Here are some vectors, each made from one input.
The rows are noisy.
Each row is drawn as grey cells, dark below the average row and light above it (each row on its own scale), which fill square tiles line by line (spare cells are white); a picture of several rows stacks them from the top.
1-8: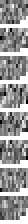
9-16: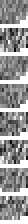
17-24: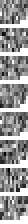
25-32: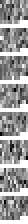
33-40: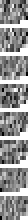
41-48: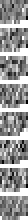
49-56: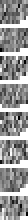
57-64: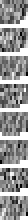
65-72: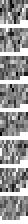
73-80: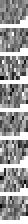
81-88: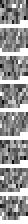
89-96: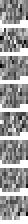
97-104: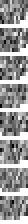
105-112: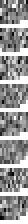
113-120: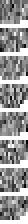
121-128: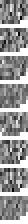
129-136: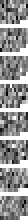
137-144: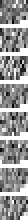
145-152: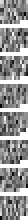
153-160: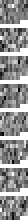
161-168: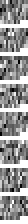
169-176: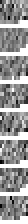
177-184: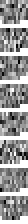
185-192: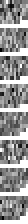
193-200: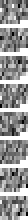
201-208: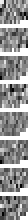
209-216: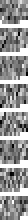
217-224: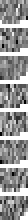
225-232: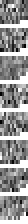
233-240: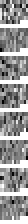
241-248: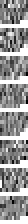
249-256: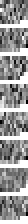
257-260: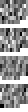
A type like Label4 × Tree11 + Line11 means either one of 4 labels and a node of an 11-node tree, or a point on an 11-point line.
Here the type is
Bool × Bool × Bool × Tree11 + Tree10 + Unit.
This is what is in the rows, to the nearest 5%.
About 5% of them hold a fixed value. About 35% of them hold a node of a 10-node tree. The rest hold a node of an 11-node tree and three true/false values.
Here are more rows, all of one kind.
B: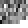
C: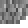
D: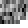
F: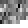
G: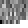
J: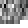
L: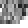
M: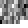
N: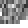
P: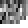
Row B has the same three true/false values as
F and P.
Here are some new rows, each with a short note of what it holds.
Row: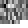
a node of an 11-node tree and three true/false values
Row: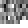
a node of an 11-node tree and three true/false values
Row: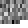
a node of an 11-node tree and three true/false values
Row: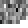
a node of an 11-node tree and three true/false values
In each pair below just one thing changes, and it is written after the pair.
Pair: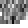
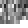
the node of the tree
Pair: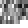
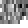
one of the three true/false values
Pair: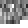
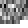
one of the three true/false values
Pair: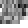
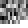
the node of the tree
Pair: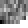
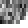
the node of the tree
